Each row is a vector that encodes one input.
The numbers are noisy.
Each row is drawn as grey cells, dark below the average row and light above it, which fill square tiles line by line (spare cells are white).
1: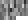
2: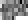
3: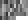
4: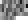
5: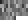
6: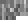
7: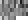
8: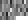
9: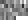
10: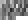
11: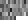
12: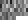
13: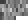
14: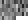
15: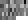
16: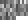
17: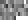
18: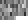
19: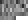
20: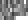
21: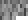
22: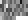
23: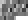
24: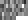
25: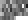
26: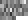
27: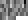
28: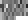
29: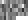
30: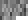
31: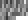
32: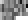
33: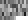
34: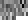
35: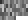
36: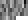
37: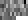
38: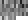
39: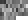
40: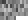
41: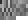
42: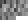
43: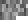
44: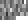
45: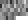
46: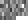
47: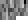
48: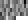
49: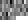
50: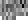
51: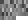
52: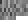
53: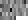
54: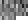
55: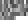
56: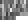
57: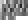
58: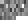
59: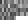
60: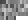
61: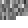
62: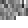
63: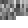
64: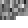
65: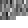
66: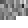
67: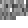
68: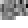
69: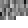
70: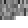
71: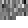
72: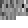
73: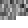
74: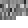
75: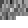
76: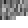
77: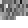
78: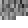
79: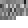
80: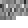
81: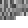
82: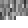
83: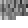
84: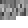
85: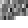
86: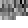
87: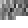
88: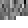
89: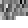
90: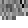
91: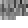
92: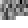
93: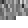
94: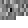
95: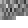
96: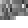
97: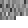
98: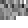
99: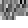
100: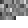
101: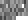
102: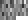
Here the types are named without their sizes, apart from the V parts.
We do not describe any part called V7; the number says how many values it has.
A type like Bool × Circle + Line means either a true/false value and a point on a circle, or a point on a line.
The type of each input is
Circle × (Line + V7).
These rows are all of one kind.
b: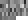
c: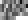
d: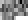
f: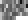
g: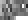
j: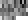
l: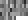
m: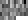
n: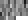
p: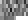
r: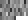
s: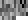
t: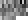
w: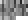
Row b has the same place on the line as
l, n and r.
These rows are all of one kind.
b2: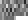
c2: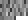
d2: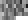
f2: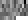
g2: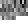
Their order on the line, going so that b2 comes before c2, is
g2, d2, b2, c2, f2.
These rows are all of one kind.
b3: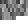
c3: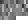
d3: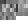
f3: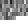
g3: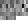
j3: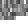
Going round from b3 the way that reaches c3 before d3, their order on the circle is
b3, c3, g3, d3, f3, j3.
